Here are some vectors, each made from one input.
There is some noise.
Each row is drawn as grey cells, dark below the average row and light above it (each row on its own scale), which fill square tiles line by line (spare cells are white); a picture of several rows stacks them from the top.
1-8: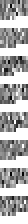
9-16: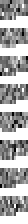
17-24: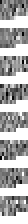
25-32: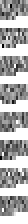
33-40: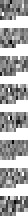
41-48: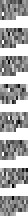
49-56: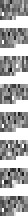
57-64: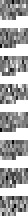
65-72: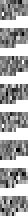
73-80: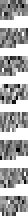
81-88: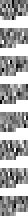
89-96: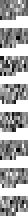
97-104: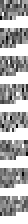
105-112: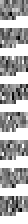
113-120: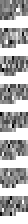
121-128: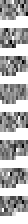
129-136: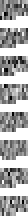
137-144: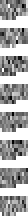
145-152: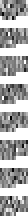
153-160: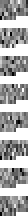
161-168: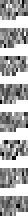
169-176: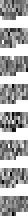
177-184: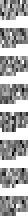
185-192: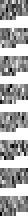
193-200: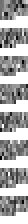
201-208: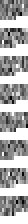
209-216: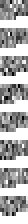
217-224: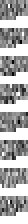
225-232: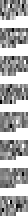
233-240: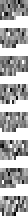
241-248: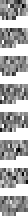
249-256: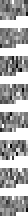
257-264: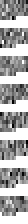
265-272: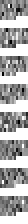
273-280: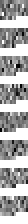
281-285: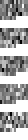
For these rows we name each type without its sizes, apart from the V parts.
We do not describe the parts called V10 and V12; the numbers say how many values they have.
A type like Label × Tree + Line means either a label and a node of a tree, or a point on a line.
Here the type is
(Bool × V12 + Line) × V10.
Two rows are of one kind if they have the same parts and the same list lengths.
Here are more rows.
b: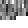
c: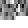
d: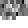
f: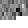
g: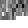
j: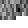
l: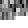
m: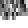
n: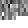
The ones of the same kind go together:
b, f, j
c, d, g, l, m, n

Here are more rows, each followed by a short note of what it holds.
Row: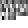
a true/false value, a value of V10 and a value of V12
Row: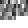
a point on a line and a value of V10
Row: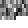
a point on a line and a value of V10
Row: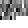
a point on a line and a value of V10
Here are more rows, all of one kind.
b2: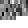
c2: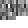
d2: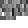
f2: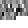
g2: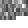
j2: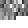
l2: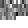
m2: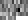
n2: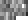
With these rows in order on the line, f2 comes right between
b2 and d2.
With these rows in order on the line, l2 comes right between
c2 and n2.
